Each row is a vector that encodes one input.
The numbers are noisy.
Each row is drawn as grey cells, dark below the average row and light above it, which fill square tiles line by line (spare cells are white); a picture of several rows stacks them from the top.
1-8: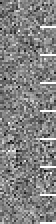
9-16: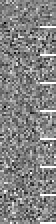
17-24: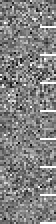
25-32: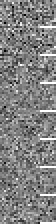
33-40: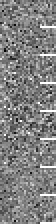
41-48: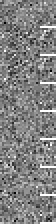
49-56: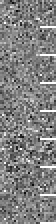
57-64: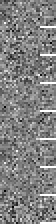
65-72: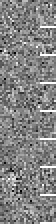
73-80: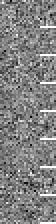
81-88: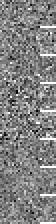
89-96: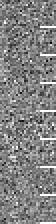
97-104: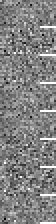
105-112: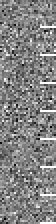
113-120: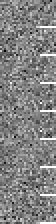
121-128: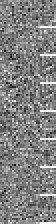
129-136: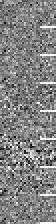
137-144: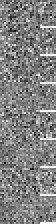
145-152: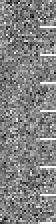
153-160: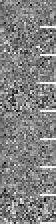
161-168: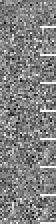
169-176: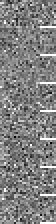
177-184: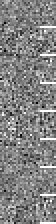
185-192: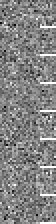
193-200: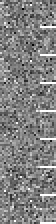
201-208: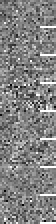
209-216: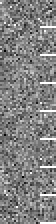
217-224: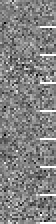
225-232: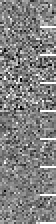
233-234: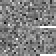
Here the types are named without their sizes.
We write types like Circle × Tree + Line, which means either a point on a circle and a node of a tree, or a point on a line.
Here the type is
(Bool × Bool × Bool + Unit) × Circle.
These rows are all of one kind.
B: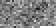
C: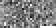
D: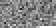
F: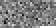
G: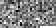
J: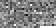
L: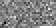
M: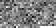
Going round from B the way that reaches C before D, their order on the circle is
B, M, J, C, G, L, D, F.
